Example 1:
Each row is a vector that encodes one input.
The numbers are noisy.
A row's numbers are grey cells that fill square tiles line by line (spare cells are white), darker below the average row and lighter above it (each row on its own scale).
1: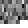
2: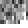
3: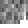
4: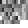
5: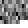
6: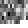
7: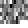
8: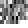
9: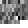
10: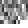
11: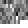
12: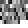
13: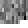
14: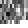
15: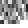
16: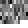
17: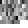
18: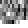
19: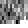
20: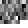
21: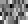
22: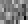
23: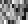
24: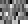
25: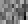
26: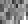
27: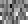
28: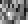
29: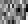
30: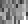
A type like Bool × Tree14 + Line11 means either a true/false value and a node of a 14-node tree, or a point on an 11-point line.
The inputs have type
Bool × Bool × Bool.
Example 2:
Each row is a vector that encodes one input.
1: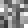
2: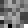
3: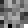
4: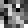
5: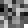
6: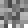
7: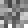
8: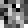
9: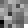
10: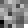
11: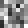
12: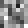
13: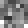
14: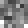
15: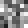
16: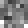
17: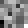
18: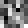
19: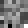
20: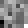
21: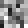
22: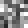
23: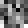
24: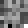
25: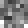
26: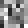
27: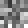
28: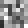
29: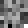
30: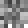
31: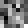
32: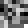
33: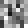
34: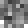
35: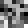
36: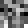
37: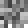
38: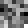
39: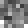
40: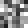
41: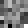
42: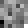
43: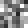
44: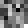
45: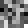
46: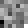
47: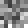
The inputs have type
Bool × Bool × Bool.
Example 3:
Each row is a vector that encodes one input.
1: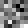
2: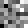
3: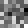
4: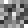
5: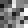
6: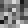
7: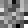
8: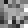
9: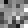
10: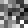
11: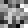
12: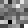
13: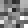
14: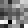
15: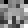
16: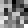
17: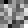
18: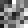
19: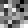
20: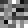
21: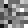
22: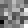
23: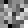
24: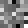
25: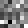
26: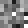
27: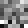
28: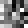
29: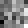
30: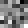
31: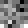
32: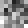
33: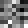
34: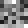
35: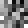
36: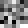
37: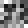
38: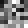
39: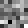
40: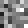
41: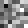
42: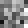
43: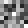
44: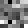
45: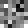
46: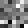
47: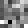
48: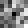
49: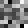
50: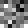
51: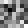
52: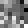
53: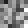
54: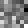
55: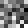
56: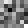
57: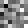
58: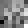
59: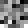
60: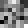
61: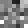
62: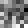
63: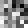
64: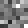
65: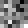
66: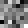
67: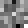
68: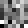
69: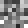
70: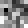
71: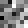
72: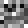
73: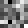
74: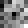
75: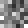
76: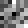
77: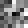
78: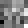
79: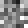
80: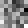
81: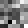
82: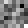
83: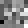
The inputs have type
Bool × Bool × Bool × Bool.
